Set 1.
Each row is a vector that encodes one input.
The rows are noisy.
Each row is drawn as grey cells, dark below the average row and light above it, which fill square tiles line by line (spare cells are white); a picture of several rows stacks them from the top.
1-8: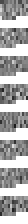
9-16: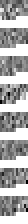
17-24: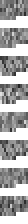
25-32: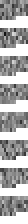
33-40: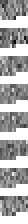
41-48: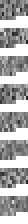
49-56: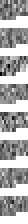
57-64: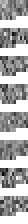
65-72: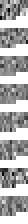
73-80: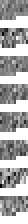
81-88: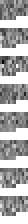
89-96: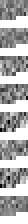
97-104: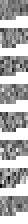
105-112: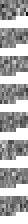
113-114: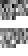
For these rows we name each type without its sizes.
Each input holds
a list of points on a circle.
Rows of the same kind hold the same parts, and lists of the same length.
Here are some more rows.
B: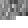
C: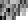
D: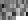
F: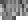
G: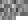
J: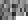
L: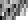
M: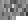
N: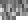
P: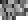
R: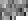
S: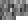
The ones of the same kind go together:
B, D, G, M
C, L
F, N, P
J, R, S

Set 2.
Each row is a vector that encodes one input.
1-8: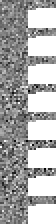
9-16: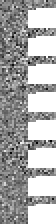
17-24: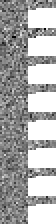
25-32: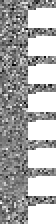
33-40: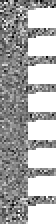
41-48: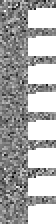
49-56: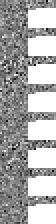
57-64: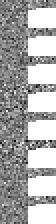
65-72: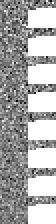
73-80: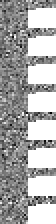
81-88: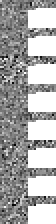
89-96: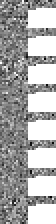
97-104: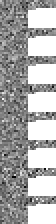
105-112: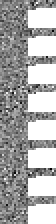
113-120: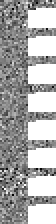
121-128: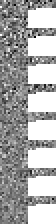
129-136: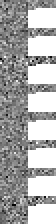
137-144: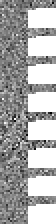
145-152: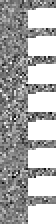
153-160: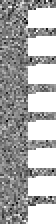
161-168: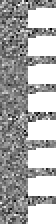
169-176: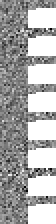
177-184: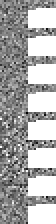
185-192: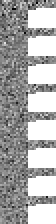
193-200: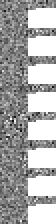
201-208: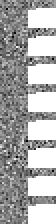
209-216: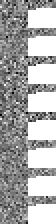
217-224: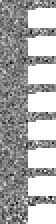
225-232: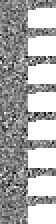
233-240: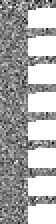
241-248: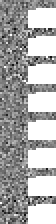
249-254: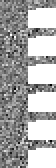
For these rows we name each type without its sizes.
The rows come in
4 kinds.
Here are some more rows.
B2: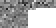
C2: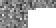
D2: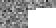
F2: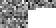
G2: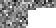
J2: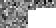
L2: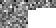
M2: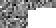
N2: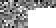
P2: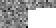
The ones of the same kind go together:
B2, D2, P2
C2
F2, G2, J2, L2, M2
N2

